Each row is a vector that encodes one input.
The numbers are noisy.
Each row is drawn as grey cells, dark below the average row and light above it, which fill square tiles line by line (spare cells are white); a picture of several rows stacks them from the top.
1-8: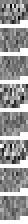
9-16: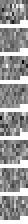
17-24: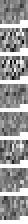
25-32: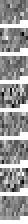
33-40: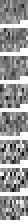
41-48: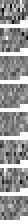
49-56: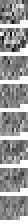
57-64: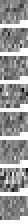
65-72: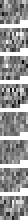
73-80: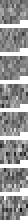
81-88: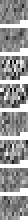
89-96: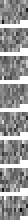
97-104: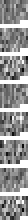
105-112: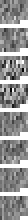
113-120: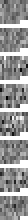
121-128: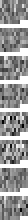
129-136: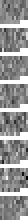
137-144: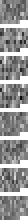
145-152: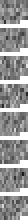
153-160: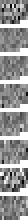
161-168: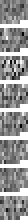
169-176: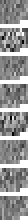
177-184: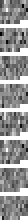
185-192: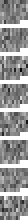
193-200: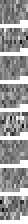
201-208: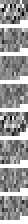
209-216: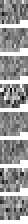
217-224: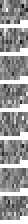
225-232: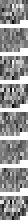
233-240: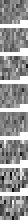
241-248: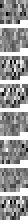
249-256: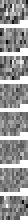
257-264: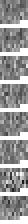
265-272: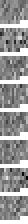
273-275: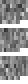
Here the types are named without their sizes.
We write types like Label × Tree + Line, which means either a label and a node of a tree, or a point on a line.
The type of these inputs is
Bool × Circle + (Label + Tree) × Line.
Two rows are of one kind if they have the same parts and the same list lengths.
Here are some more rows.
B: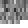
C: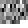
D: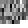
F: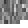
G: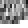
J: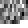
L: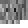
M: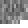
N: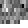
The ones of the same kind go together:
B, F, L, M
C, D, G, J
N

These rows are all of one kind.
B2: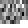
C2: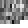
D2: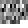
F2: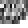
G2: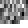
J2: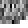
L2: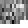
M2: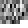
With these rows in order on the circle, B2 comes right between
D2 and G2.
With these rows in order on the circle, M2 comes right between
D2 and L2.
